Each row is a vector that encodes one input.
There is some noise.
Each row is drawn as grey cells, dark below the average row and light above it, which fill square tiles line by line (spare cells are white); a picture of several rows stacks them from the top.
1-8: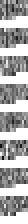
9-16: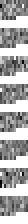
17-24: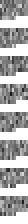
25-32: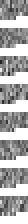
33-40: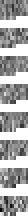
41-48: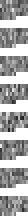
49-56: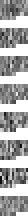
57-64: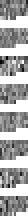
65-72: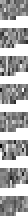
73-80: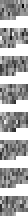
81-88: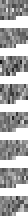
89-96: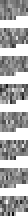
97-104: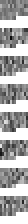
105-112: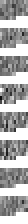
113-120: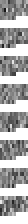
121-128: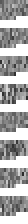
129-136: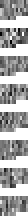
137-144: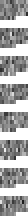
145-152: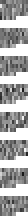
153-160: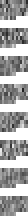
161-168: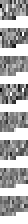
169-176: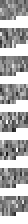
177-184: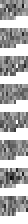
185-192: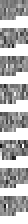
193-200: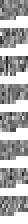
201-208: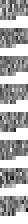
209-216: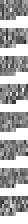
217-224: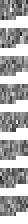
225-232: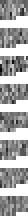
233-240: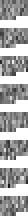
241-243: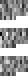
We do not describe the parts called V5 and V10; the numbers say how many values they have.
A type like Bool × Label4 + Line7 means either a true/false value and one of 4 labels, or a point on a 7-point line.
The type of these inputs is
Line11 × Line11 + (Tree12 + Unit) × V5 × V10.
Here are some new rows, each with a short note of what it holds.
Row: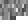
a point on each of two 11-point lines
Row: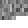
a node of a 12-node tree, a value of V5 and a value of V10
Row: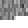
a node of a 12-node tree, a value of V5 and a value of V10
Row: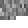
a value of V5 and a value of V10
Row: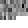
a value of V5 and a value of V10
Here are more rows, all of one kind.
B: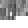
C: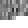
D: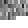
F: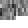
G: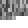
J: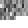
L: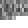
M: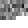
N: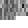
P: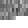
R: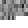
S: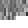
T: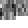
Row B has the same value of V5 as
C, P, S and T.
